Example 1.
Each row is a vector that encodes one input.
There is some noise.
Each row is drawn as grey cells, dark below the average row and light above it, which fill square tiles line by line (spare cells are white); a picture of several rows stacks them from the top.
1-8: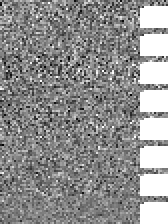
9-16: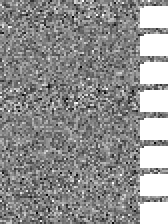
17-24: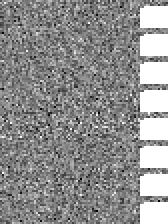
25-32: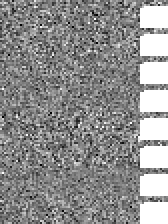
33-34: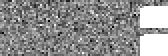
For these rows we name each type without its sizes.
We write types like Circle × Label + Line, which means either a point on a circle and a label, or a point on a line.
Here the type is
Line × Line.
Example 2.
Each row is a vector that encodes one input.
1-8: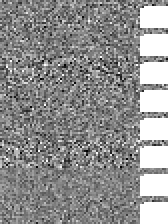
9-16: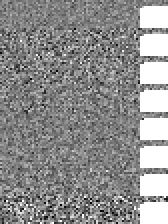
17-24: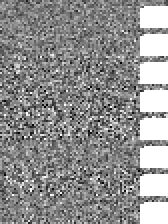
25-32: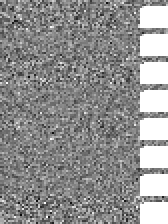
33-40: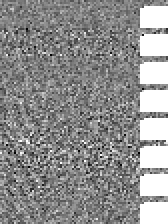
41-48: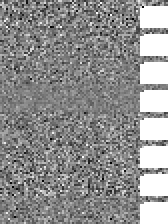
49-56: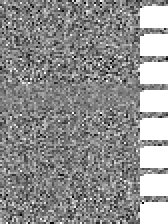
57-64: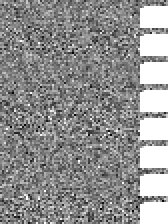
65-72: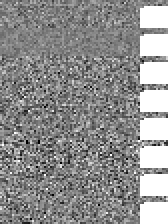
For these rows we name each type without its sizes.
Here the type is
Bool × Bool × Bool.
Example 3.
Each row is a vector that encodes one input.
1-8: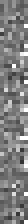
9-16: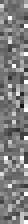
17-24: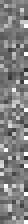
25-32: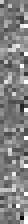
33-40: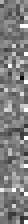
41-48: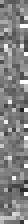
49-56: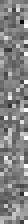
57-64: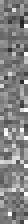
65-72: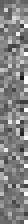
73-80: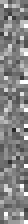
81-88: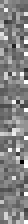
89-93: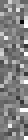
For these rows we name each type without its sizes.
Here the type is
Label.
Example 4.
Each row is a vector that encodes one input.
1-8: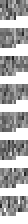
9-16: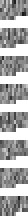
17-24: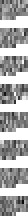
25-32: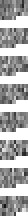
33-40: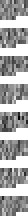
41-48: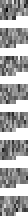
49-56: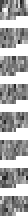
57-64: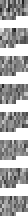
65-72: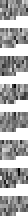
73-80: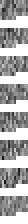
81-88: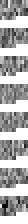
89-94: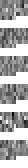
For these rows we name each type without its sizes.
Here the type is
Circle.
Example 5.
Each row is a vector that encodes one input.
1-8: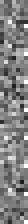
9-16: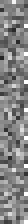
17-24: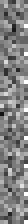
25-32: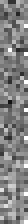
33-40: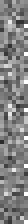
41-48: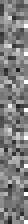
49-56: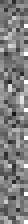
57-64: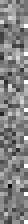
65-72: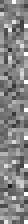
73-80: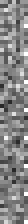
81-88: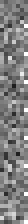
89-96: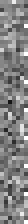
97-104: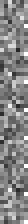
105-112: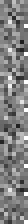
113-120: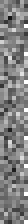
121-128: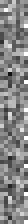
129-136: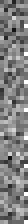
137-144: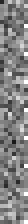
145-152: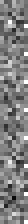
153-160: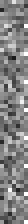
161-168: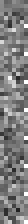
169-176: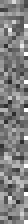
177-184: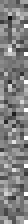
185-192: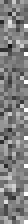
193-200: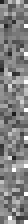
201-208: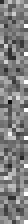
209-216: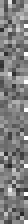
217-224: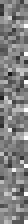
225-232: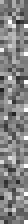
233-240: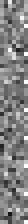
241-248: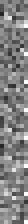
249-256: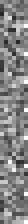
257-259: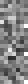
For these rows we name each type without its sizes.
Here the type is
Label.
